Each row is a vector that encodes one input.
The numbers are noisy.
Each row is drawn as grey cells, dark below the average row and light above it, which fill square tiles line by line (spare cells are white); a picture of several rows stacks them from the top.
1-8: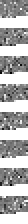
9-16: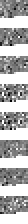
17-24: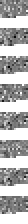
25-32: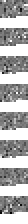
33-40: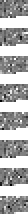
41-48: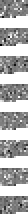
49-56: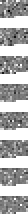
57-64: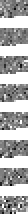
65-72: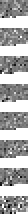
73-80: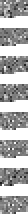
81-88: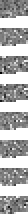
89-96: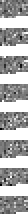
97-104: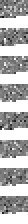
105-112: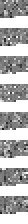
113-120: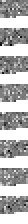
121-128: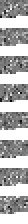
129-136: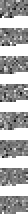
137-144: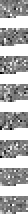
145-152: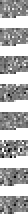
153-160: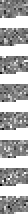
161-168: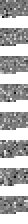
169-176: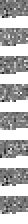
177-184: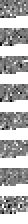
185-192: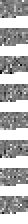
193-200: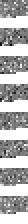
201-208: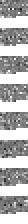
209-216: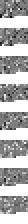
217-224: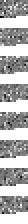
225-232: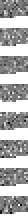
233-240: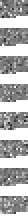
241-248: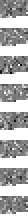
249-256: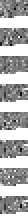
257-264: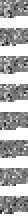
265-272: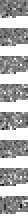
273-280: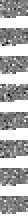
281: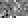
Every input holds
a list of up to three points on a 9-point circle.
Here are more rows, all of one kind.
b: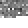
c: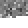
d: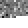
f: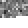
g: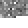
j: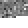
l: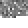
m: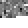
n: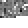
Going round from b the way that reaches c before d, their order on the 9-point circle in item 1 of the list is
b, l, g, c, d, j, n, m, f.
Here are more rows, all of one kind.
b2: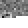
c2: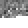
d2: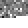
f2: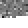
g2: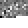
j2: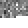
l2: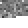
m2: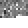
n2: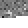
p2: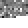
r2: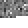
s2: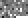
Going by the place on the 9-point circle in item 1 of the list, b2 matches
d2, l2, p2 and s2.
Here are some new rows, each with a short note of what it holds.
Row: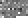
a list of two items
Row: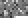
a list of one item
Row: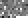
a list of three items
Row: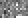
a list of three items
